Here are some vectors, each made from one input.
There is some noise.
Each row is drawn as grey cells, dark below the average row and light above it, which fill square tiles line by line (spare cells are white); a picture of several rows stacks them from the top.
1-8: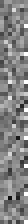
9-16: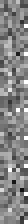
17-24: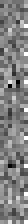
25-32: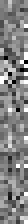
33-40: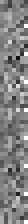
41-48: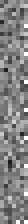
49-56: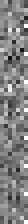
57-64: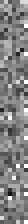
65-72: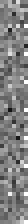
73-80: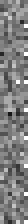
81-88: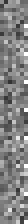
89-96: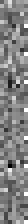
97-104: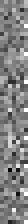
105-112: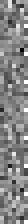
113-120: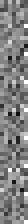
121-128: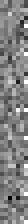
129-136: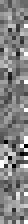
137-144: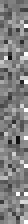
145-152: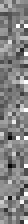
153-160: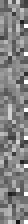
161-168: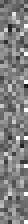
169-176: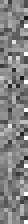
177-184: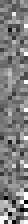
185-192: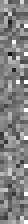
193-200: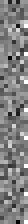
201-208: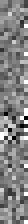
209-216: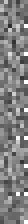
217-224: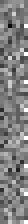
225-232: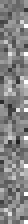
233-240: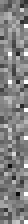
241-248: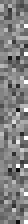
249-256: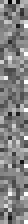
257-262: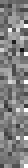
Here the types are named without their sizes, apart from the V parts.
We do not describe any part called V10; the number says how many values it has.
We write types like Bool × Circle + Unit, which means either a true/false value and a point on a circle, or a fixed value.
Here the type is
List(Line × V10).
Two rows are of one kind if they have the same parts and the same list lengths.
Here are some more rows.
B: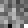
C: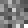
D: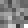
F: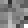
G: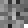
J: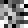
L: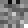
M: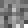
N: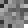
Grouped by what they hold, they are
B, C, G, L, M, N
D, F
J

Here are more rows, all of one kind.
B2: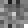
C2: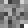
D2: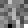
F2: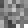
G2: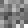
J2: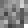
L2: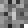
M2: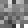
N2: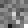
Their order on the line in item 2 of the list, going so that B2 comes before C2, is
N2, D2, B2, F2, G2, C2, L2, M2, J2.
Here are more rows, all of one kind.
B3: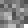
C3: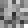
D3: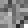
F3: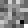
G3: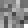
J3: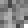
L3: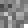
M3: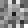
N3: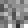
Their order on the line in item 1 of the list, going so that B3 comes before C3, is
B3, N3, J3, L3, D3, G3, F3, M3, C3.
